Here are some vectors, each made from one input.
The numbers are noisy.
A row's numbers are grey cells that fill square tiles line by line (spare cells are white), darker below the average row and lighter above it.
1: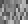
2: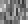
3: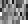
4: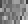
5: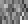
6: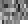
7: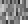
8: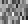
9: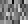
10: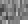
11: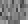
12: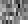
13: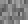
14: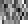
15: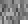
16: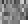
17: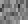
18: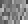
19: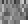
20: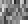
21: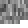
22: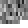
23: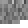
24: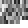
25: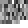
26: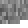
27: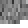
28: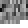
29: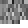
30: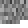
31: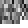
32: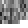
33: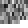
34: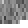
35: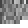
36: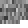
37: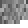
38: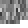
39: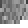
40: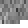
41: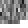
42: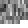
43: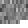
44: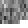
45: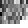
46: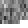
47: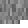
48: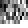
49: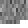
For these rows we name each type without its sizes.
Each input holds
a list of points on a line.
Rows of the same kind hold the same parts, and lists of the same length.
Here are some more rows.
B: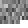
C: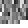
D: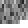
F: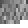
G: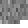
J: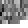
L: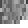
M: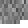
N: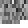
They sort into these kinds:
B, C, D, J
F, L
G, M, N

